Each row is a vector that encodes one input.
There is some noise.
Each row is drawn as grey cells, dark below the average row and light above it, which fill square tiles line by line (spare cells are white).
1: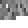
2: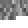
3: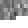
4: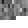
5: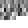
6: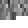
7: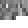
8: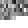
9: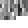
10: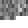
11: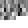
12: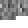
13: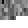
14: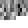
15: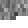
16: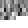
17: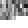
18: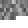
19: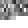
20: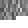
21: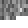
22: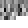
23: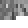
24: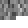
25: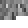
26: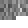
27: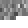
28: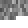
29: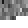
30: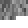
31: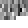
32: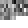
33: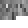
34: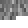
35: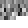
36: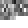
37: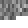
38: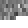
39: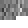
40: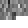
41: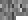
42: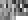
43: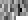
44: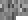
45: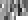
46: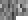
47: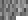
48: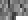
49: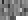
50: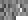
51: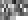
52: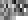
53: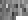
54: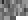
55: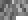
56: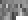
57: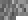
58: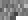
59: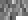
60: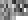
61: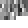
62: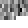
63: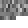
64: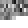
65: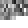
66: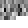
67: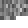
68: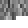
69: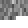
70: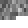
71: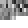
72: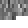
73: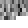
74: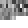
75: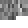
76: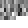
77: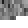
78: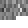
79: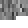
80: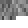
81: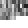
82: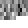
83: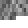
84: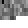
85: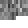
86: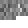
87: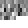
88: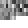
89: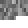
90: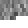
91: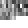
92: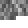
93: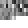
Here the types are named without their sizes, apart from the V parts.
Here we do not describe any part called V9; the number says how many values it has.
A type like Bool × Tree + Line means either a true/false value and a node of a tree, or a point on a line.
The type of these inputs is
Bool × Line + V9.
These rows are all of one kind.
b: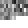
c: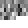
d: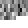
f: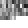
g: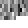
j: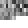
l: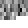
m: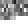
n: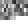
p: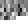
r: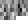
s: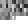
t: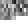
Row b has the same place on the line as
d, l, r and t.
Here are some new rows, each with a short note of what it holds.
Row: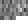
a value of V9
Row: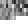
a point on a line and a true/false value
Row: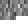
a value of V9
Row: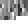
a point on a line and a true/false value
